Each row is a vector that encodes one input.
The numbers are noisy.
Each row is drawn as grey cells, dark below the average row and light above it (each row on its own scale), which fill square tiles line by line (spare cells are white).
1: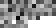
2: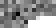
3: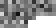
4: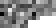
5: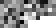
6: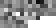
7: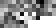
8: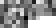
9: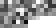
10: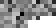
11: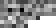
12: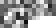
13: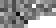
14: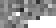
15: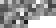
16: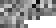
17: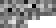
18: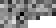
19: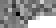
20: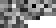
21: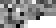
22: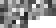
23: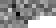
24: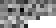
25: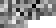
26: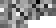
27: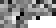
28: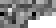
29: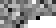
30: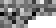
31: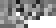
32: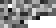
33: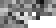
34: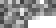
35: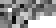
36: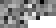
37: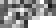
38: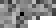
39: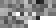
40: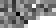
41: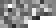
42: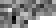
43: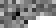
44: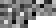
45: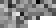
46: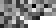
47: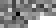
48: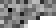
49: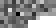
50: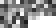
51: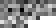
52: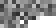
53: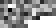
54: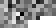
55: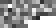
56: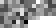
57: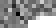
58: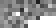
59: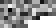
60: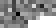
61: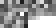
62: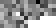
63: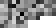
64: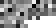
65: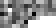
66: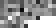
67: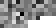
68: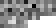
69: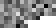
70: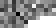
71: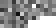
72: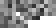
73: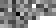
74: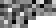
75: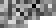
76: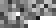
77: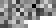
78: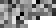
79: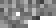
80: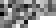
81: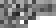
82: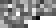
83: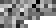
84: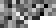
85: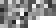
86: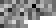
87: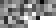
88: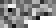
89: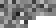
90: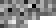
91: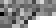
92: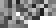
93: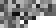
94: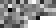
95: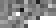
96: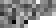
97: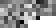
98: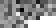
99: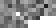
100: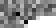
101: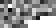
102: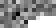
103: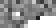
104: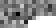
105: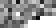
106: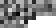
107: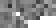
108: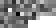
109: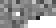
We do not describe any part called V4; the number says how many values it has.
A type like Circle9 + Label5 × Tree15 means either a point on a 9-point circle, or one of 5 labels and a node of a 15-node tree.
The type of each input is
(Bool × Bool × Bool + V4) × Label7.
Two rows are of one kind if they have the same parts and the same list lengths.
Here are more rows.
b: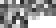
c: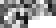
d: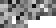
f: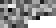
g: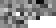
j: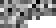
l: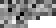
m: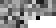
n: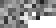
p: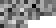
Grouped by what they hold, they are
b, c
d, f, g, j, l, m, n, p

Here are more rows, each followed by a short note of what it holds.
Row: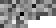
one of 7 labels and three true/false values
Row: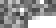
one of 7 labels and a value of V4
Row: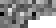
one of 7 labels and a value of V4
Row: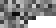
one of 7 labels and a value of V4
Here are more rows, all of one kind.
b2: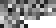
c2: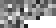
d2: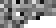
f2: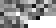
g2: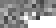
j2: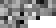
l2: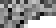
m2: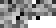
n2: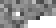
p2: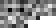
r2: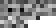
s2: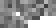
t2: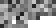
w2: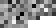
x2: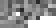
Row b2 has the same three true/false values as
g2, l2, t2 and w2.
